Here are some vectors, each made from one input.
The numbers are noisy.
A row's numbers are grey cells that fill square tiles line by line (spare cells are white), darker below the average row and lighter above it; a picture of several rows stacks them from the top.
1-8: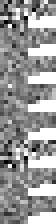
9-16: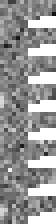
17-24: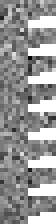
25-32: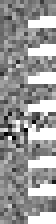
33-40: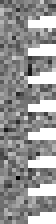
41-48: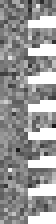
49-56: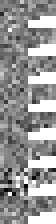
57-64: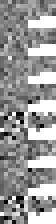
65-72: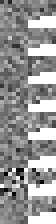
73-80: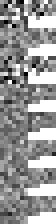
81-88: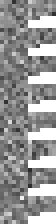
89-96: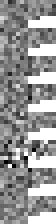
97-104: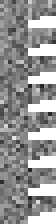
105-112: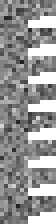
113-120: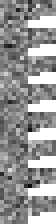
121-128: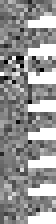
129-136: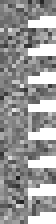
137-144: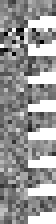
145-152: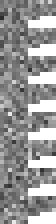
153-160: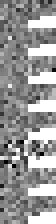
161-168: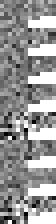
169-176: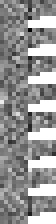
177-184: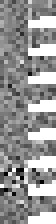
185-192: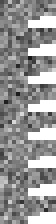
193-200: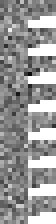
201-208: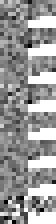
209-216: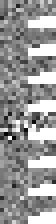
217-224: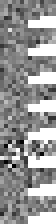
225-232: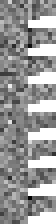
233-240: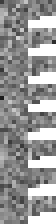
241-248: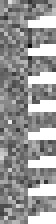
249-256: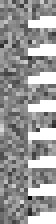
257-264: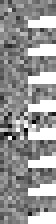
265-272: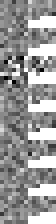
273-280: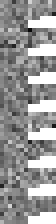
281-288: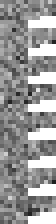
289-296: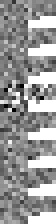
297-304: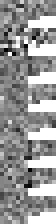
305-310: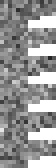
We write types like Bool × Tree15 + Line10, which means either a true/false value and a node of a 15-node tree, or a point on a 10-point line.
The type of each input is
Circle5 × Circle5 × Circle5 × (Circle5 + Unit) × Line9 + Line4.
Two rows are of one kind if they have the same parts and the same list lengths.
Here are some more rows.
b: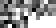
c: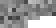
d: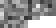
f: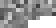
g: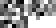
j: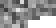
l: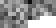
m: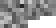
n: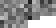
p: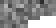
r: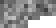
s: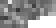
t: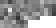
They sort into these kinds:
b, g
c, d, f, j, l, n, t
m, p, r, s

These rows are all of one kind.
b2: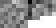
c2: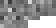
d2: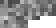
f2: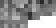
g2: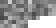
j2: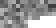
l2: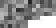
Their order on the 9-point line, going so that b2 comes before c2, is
d2, j2, f2, b2, l2, g2, c2.
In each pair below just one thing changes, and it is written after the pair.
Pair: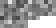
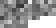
the place on the 9-point line
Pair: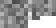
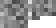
the place on one of the three 5-point circles
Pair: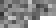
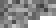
the place on the 9-point line
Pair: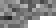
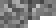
the place on one of the three 5-point circles
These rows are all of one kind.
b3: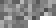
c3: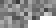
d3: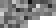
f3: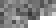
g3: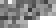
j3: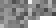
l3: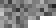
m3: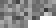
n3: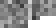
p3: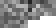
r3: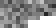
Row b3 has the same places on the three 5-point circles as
c3 and m3.
